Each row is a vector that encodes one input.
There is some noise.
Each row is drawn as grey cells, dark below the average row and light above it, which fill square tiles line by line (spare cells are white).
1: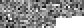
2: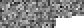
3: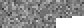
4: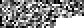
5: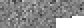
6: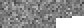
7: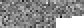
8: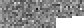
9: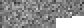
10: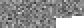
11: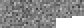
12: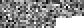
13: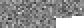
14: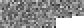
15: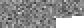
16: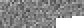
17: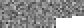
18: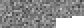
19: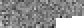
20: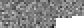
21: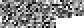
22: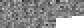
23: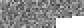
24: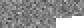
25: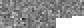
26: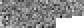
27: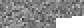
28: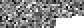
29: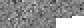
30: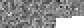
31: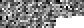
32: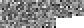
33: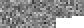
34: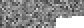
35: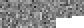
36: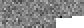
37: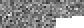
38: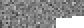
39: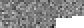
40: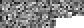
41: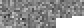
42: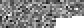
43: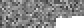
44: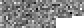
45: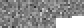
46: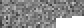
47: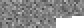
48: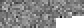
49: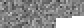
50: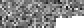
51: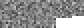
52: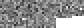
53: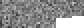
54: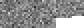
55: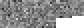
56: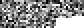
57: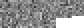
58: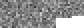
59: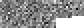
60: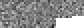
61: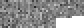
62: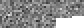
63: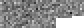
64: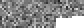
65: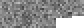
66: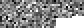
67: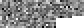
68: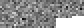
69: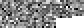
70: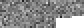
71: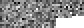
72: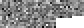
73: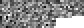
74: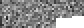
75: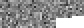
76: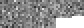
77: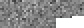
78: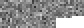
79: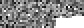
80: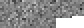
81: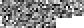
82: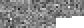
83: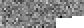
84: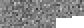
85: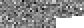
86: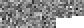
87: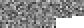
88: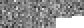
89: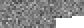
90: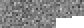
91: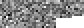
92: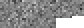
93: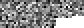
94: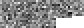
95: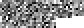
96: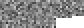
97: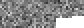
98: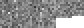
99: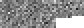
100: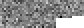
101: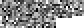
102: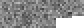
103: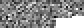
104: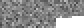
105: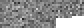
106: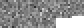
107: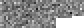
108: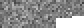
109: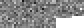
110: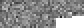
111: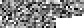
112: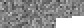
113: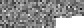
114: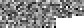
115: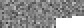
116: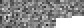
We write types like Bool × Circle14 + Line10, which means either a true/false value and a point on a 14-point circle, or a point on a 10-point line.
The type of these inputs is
Bool × Bool × Bool × Bool + Line7.
